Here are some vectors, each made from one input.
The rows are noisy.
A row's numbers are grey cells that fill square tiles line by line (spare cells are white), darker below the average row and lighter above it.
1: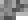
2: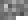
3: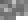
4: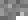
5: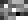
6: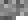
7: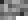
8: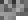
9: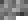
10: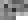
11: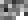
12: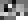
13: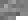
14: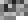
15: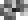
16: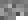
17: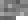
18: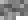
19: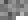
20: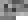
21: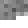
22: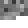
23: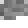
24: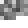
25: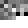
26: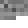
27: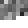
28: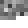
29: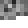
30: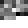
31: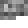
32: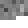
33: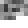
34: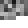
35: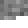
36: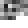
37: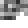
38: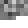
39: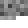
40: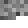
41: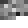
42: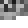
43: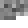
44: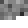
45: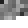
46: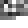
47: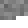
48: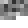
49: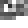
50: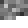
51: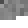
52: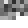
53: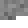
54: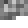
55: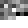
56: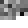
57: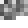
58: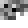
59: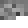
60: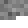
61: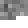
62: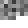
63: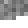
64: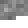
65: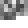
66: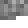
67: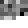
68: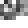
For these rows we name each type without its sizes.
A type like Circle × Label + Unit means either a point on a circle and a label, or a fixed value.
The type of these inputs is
Label + Line.
